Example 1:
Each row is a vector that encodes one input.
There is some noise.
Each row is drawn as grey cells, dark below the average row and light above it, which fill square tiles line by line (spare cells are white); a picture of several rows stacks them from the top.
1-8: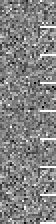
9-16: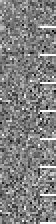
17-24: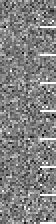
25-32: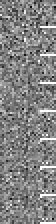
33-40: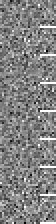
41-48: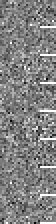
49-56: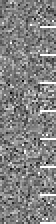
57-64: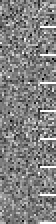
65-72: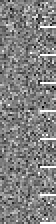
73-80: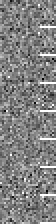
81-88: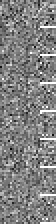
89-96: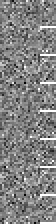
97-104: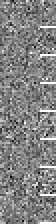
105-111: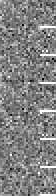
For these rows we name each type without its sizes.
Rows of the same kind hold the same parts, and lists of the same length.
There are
2 kinds of row.
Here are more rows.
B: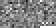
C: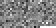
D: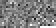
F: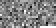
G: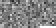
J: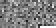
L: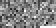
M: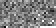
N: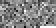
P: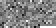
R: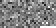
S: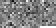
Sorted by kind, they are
B, C, D, G, J, M, P, R, S
F, L, N

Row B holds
a node of a tree.
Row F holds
a point on a line.
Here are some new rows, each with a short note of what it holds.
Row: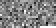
a point on a line
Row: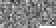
a node of a tree
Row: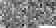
a node of a tree
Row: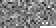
a node of a tree
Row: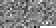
a node of a tree
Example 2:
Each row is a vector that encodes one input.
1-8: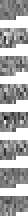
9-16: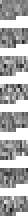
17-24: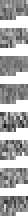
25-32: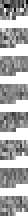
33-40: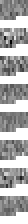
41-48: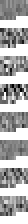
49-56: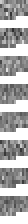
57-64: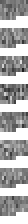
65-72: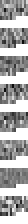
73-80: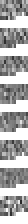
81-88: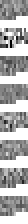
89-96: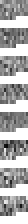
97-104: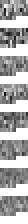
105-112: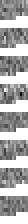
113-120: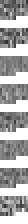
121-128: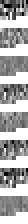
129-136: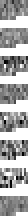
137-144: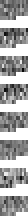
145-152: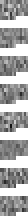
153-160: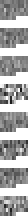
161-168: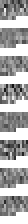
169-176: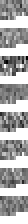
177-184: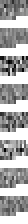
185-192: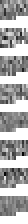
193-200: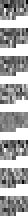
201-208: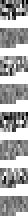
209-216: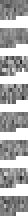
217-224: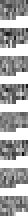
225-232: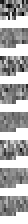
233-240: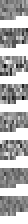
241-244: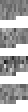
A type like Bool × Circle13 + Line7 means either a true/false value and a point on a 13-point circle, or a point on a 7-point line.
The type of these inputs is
Circle11 + Tree8 + Unit.
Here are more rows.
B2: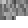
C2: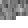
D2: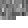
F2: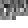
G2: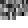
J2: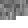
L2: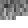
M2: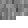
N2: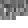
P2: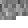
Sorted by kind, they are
B2
C2, D2, P2
F2, G2, J2, L2, M2, N2

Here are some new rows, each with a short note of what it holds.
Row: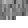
a fixed value
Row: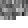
a node of an 8-node tree
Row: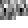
a point on an 11-point circle
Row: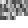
a fixed value
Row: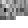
a fixed value
